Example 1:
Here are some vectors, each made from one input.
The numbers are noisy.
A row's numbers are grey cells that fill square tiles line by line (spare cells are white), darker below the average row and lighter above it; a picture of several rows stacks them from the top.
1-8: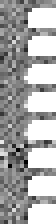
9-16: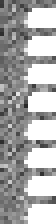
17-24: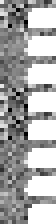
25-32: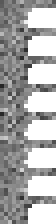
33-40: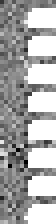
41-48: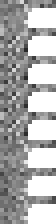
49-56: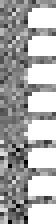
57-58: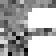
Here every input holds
a list of up to two points on a 4-point line.
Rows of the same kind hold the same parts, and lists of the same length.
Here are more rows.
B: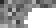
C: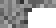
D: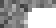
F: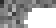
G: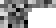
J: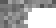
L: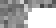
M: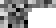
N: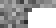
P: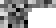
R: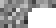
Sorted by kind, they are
B, D, F, J, L
C, N, R
G, M, P

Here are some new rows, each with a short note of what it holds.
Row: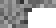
a list of one item
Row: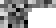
the empty list
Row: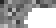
a list of two items
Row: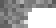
a list of two items
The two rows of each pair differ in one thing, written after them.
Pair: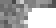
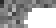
the place on the 4-point line in item 1 of the list
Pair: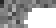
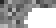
the place on the 4-point line in item 2 of the list
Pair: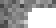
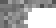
the place on the 4-point line in item 2 of the list
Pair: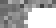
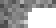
the place on the 4-point line in item 2 of the list
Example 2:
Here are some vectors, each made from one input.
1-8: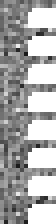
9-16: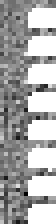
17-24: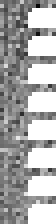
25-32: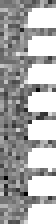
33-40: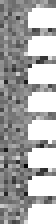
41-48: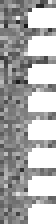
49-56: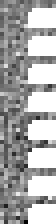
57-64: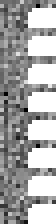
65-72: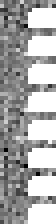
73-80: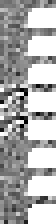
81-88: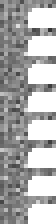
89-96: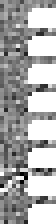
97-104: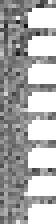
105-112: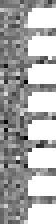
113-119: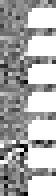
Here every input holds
either a point on a 10-point circle and a true/false value, or a fixed value.
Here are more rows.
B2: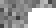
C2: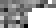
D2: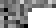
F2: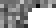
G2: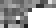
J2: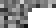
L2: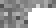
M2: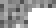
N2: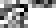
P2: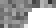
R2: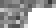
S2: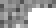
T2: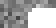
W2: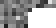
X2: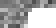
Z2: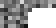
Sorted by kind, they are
B2, C2, D2, F2, G2, J2, L2, M2, P2, R2, S2, T2, W2, X2, Z2
N2

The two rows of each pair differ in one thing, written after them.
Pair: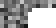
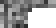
the place on the 10-point circle
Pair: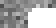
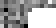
the true/false value
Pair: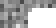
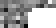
the true/false value
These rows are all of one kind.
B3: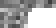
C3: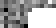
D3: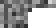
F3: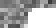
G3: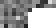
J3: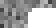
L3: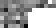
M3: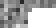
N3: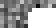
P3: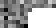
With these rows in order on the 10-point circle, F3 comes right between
B3 and N3.
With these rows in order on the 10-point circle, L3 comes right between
C3 and M3.
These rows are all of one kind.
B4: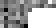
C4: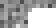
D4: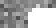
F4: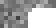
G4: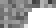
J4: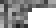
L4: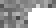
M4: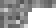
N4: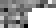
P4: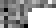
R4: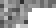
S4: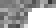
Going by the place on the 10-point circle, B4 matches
D4, L4 and P4.
